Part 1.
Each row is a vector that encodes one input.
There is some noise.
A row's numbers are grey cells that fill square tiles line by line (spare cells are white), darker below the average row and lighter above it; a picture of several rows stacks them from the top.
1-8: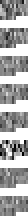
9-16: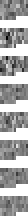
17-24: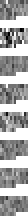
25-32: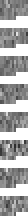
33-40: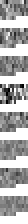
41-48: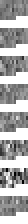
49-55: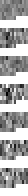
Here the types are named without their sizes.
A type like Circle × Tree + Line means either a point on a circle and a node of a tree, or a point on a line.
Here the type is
Label × Tree.
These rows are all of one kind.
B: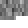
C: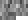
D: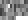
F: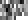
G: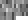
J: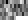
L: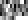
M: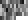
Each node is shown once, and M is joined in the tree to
C.
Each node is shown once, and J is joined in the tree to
B.
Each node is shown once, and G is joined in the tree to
D and F.
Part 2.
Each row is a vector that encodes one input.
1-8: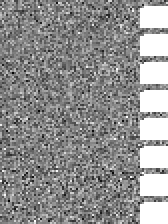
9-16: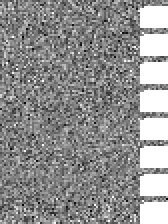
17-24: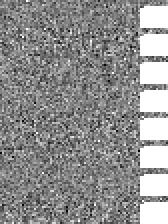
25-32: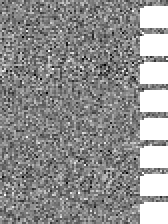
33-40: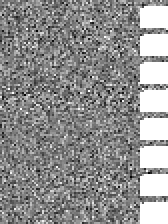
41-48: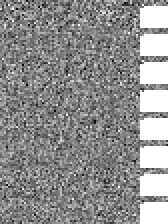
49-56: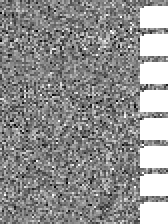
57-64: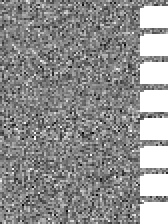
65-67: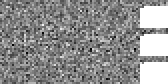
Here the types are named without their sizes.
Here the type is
(Bool × Bool × Bool × Bool + Unit) × Line.
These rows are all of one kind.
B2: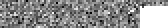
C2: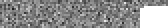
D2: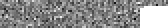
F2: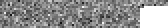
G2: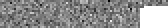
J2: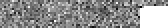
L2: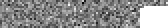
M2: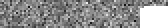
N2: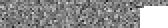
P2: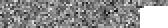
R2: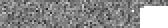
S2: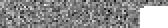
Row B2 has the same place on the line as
G2, J2, N2 and R2.
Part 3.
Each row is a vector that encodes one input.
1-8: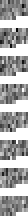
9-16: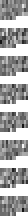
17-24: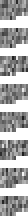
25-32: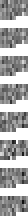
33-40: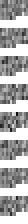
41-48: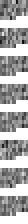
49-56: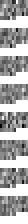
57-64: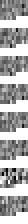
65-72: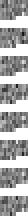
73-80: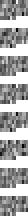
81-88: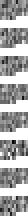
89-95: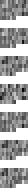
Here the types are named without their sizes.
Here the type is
Bool × Line.
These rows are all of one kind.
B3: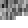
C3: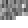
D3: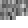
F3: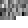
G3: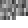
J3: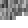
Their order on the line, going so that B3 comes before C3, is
B3, J3, G3, D3, C3, F3.
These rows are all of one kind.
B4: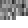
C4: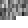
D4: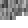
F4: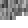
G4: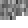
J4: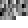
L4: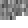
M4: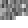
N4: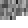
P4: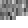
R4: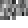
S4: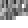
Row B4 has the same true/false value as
C4, J4 and R4.
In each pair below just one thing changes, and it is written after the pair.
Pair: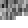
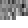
the true/false value
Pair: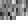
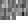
the true/false value
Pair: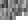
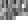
the place on the line
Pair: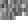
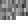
the true/false value
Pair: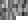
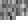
the true/false value
